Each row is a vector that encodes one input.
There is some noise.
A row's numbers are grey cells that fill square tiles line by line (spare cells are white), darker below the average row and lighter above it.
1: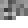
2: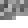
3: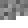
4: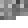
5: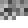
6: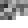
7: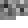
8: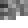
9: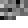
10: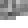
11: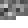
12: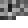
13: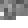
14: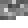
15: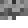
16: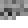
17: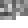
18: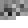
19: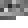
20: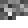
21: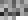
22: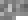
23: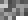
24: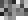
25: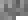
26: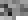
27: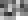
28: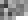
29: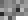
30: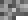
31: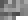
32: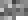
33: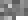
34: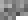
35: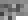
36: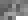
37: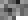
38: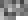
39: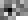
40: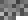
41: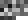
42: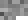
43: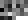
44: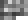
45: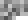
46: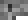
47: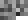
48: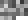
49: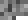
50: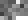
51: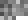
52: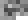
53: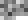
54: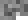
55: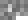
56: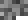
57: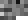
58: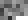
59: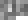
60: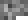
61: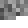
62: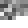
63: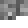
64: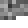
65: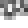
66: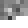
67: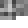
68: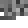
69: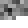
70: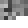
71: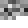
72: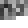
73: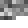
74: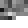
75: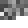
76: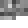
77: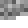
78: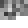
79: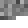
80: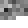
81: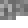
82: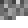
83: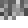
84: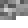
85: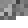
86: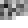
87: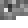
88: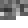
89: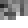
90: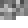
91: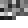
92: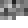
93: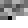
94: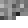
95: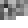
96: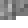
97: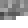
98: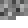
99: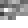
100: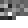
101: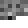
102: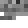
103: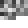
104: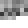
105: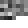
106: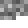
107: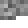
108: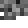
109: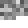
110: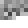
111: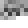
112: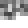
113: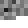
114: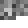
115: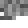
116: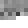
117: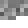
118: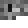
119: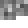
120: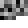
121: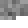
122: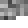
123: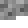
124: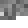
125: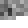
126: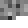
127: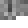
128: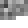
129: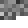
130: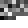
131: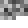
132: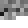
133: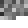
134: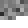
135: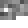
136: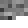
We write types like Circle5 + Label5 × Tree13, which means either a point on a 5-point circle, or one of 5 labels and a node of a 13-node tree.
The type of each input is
Line8 + Line9.
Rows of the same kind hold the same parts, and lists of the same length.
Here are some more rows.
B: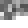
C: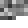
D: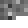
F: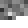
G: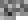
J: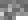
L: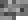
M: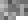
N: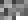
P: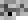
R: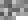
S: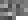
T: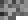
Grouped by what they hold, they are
B, G, J, L, N, P
C, D, F, M, R, S, T

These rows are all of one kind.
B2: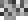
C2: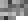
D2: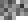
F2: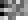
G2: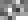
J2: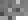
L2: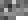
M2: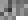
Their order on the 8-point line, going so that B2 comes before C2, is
G2, J2, F2, D2, B2, M2, C2, L2.
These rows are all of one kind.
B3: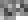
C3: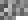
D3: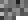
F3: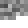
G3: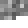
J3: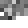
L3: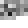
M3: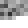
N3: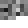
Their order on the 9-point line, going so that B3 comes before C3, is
J3, B3, D3, F3, C3, G3, L3, M3, N3.
